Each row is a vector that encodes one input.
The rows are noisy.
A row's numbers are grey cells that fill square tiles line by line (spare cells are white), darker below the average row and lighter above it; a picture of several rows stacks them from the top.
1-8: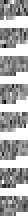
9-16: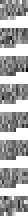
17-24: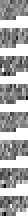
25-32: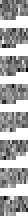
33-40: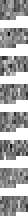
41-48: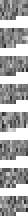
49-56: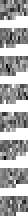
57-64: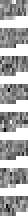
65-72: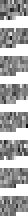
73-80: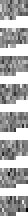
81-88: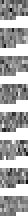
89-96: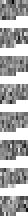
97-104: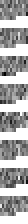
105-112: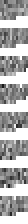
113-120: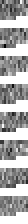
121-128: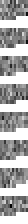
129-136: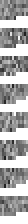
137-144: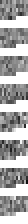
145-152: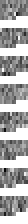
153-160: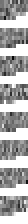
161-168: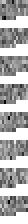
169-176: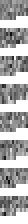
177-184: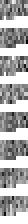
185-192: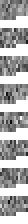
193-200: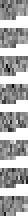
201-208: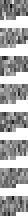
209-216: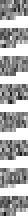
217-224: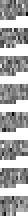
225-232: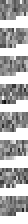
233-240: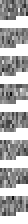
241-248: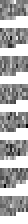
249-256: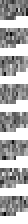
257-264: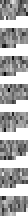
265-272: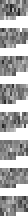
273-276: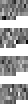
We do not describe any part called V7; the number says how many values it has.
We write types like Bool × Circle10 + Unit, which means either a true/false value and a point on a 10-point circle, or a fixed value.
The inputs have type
Bool × Bool × Bool × Label8 + (Circle11 + Label5) × V7.
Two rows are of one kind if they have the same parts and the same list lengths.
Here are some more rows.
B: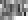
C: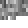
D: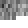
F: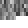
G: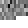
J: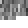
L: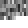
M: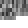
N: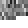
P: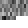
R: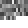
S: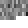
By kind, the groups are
B, C, F, L, R
D, G, J, N, P, S
M

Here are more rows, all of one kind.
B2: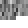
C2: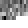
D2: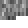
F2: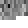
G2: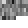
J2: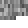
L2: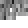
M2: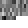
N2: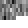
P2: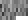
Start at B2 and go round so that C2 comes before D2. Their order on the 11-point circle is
B2, C2, J2, M2, G2, D2, N2, P2, L2, F2.
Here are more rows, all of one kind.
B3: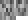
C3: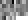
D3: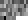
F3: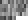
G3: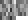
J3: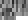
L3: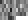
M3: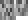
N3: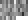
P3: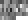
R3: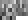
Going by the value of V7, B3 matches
G3, L3, M3 and P3.
